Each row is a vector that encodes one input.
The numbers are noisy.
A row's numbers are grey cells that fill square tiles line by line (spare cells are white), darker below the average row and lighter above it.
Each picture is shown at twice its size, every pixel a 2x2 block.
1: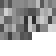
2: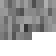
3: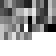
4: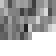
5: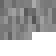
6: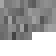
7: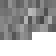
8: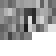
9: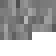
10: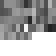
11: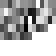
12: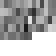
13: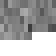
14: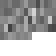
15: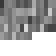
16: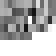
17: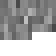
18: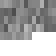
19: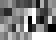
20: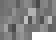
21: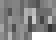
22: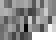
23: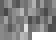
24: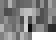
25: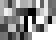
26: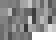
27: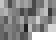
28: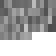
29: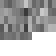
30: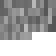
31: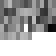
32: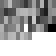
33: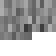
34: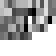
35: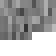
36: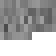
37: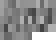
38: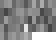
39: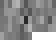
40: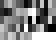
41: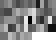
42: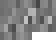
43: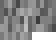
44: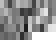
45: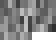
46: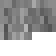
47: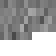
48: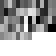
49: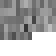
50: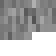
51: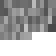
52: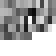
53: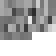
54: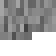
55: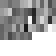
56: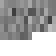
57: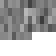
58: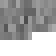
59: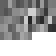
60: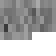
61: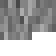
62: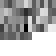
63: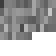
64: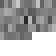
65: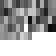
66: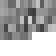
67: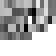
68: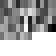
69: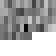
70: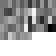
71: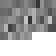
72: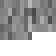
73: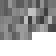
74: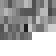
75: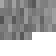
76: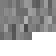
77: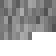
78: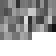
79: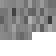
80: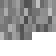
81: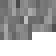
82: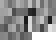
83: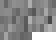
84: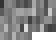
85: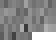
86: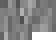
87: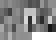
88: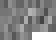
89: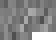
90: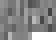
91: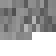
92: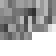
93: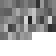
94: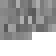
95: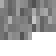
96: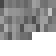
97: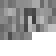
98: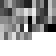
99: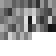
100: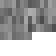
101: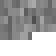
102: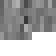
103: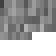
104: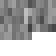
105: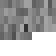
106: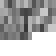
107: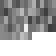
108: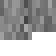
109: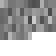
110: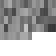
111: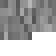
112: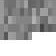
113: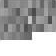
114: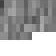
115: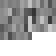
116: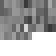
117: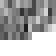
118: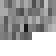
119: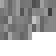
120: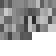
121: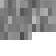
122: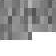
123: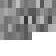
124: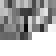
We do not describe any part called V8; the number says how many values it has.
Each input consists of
a point on a 12-point line, together with either a fixed value, or a true/false value and a value of V8.
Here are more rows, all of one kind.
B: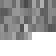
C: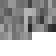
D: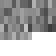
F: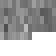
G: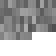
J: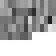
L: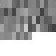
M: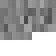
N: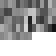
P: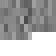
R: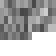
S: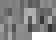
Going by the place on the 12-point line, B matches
D and P.
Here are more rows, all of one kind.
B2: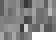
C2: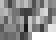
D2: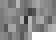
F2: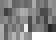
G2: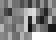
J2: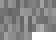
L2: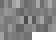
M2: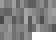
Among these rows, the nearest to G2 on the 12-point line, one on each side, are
C2 and M2.
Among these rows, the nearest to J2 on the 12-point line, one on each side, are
F2 and M2.
